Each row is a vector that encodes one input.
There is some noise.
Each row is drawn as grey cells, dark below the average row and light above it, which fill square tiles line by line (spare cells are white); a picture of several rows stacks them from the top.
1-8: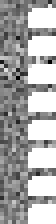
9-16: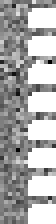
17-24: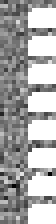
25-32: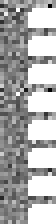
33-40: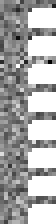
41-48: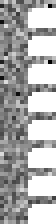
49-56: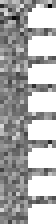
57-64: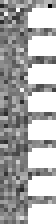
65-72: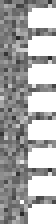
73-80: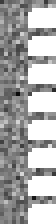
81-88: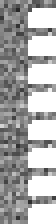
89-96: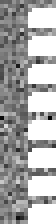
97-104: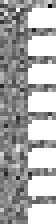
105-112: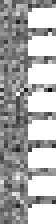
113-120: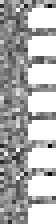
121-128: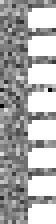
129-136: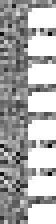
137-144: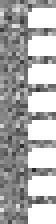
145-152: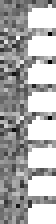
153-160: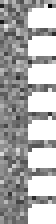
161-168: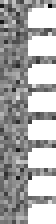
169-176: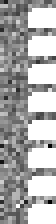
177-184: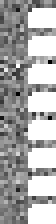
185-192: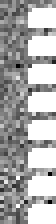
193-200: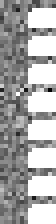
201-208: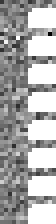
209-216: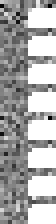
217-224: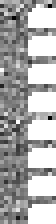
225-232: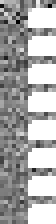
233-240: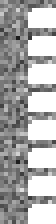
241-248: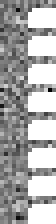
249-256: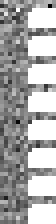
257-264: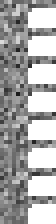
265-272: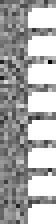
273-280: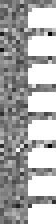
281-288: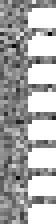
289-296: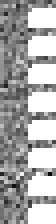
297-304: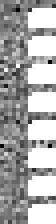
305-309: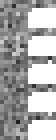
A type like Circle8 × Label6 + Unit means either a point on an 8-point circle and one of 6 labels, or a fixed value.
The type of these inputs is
(Circle14 + Unit) × Line15 + Line6.
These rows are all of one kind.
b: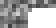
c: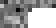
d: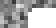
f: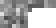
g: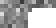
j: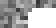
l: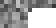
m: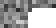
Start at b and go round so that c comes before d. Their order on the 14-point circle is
b, c, m, l, j, d, f, g.
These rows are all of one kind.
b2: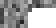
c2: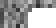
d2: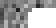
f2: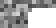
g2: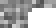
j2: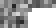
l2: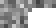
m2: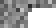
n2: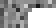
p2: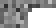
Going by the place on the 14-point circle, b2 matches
c2, d2, m2 and n2.
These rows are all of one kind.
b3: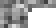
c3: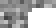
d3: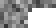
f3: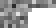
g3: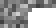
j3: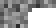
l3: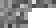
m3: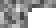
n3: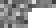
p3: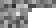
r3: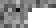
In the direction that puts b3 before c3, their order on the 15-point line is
b3, m3, p3, f3, c3, r3, d3, g3, j3, l3, n3.
